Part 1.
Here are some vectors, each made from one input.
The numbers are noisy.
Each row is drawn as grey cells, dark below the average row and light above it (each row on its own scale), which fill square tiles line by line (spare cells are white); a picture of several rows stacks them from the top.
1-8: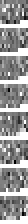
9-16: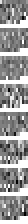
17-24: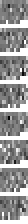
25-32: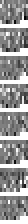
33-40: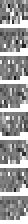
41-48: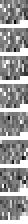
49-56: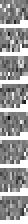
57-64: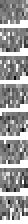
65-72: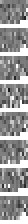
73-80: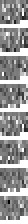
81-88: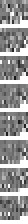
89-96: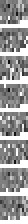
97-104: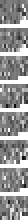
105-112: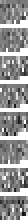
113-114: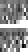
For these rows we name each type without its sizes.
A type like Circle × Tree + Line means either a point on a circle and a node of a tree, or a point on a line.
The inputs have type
Circle + Unit.
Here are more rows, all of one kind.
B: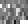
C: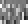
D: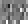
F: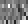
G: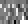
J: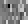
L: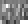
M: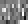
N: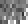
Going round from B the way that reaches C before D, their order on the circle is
B, C, L, M, J, D, N, F, G.
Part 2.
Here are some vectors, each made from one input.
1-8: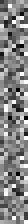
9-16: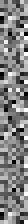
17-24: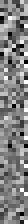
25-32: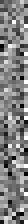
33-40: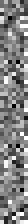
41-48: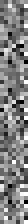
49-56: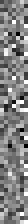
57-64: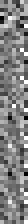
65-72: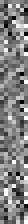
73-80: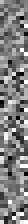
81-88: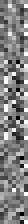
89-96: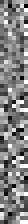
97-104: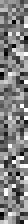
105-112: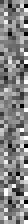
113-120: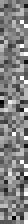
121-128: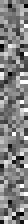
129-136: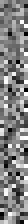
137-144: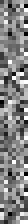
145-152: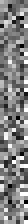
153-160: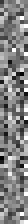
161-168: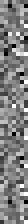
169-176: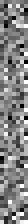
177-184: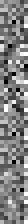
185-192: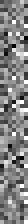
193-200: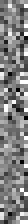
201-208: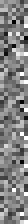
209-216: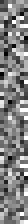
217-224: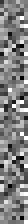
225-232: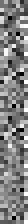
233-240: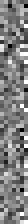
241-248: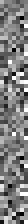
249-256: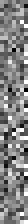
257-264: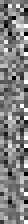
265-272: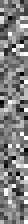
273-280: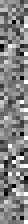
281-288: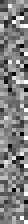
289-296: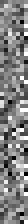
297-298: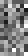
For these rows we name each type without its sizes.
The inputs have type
Bool × Bool × Bool × Bool.
